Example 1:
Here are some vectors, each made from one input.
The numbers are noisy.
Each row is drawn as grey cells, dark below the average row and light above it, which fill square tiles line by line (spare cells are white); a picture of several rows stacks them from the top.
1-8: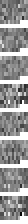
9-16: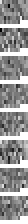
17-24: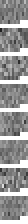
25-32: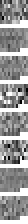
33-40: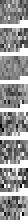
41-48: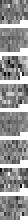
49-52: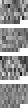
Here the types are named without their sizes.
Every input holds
either a fixed value, or a label and three true/false values.
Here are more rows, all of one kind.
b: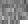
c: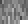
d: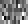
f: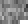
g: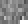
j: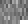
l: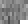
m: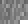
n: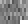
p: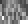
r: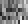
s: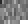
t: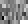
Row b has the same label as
c, j, r and s.
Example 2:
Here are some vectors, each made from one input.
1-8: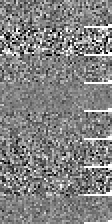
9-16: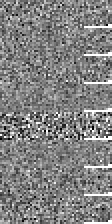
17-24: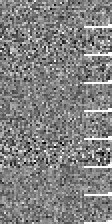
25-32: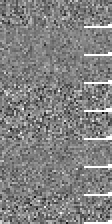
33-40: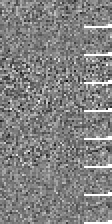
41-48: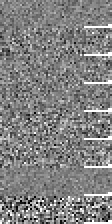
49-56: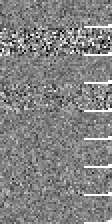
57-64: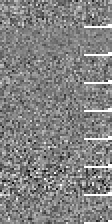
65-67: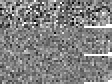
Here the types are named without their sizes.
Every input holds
a point on a line and four true/false values.
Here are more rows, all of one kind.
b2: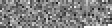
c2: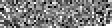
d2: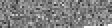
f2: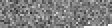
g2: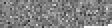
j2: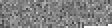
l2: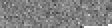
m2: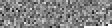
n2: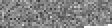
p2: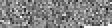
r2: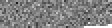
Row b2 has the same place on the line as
n2 and r2.
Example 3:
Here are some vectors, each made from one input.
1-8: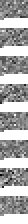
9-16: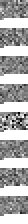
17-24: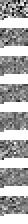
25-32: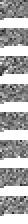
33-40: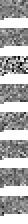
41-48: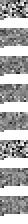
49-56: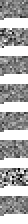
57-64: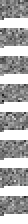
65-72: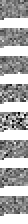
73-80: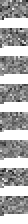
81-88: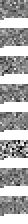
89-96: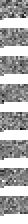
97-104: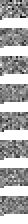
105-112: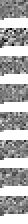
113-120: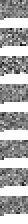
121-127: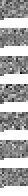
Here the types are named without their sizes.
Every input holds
a list of points on a circle.
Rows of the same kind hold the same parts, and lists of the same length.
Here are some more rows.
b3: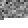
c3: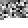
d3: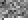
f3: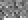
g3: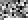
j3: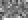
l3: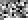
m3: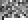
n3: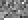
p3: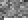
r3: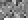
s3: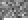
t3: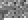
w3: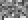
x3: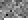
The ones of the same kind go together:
b3, f3, m3, p3, s3, t3, w3
c3, g3, l3
d3, j3, n3, r3, x3

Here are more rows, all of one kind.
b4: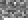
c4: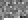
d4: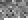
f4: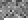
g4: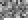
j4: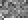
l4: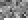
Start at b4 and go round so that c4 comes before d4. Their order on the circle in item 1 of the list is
b4, j4, c4, d4, f4, l4, g4.
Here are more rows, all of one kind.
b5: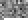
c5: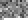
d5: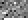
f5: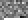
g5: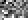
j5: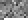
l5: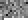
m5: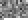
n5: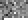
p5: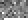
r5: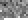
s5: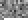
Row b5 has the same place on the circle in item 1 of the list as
m5 and s5.
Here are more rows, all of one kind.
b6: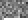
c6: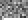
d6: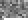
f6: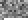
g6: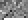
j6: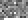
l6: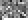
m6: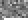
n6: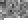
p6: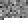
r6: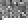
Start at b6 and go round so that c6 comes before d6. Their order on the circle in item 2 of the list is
b6, c6, d6, p6, m6, f6, l6, r6, j6, g6, n6.
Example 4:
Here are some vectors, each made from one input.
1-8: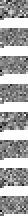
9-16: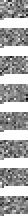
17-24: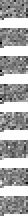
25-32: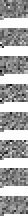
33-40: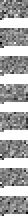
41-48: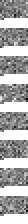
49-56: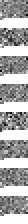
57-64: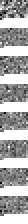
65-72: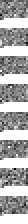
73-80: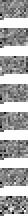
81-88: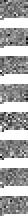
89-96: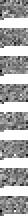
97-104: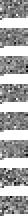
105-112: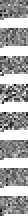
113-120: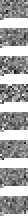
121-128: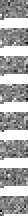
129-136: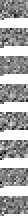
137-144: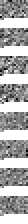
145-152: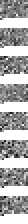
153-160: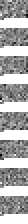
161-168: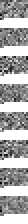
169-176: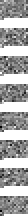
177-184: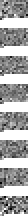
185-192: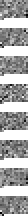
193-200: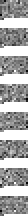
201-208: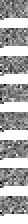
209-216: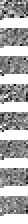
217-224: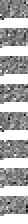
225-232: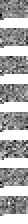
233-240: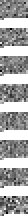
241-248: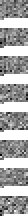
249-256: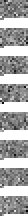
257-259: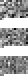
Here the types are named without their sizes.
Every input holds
a point on a circle and three true/false values.
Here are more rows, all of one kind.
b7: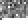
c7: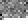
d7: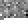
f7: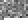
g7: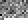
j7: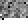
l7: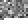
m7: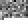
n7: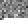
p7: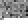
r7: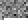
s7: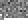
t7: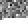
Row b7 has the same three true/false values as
c7 and g7.
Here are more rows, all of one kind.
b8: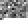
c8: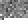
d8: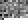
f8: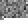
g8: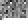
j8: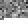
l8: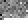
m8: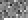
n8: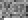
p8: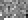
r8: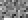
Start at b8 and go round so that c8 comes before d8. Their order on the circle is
b8, g8, c8, r8, n8, p8, j8, l8, d8, m8, f8.
